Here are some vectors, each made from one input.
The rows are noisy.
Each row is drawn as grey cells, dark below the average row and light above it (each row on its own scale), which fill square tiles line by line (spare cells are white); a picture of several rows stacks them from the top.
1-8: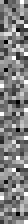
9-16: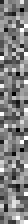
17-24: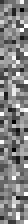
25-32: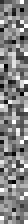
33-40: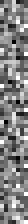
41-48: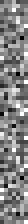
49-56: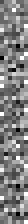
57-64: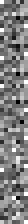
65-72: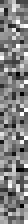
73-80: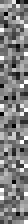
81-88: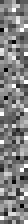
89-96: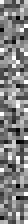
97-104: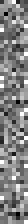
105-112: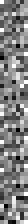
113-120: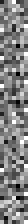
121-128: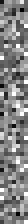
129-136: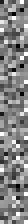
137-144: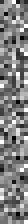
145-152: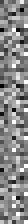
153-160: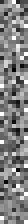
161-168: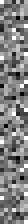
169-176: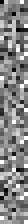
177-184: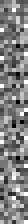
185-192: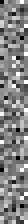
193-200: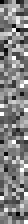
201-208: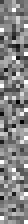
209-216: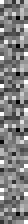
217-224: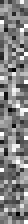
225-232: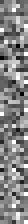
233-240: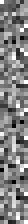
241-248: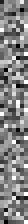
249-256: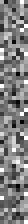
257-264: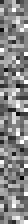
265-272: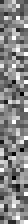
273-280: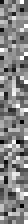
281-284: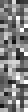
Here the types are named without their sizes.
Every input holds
a list of points on a line.
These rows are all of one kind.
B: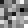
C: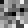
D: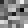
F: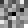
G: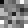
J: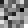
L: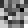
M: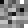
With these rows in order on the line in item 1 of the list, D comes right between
F and J.
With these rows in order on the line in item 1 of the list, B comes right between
F and M.
